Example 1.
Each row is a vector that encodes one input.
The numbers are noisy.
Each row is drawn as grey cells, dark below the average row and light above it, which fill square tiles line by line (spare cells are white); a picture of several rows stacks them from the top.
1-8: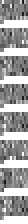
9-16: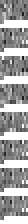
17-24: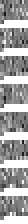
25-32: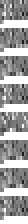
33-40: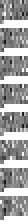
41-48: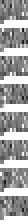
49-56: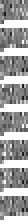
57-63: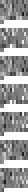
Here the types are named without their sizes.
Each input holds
a point on a line and a true/false value.
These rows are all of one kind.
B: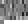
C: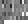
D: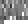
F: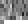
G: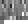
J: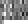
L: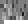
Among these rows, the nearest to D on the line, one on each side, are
G and J.
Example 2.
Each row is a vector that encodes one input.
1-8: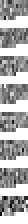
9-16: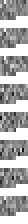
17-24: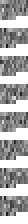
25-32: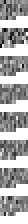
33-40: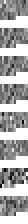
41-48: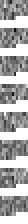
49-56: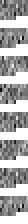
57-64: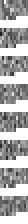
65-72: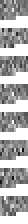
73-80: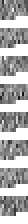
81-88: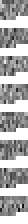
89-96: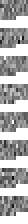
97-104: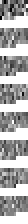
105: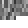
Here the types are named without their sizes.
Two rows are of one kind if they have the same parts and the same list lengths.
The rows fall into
3 kinds.
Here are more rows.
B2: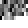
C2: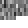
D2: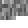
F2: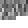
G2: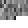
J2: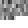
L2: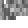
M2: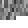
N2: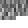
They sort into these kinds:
B2
C2, D2, M2
F2, G2, J2, L2, N2

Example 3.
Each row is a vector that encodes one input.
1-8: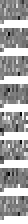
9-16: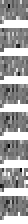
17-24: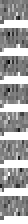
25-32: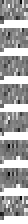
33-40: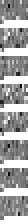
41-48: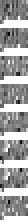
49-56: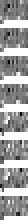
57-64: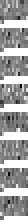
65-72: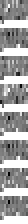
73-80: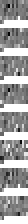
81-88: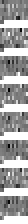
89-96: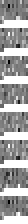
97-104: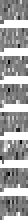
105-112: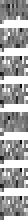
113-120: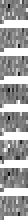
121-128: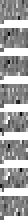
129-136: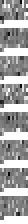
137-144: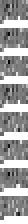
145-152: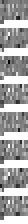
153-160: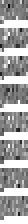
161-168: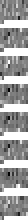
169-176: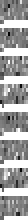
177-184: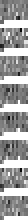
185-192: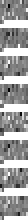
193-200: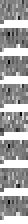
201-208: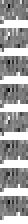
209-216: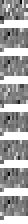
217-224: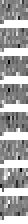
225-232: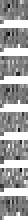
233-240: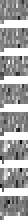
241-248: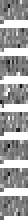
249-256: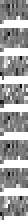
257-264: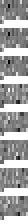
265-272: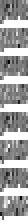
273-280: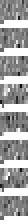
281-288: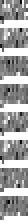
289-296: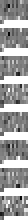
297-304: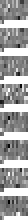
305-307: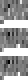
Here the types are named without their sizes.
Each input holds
a point on a line and a true/false value.
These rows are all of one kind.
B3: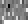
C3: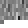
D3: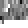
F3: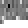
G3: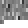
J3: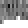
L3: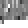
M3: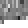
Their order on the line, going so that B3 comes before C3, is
J3, F3, B3, G3, C3, M3, L3, D3.
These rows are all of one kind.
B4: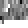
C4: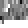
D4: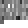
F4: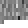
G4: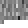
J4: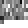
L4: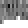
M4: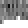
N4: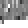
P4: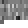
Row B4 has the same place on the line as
C4 and J4.
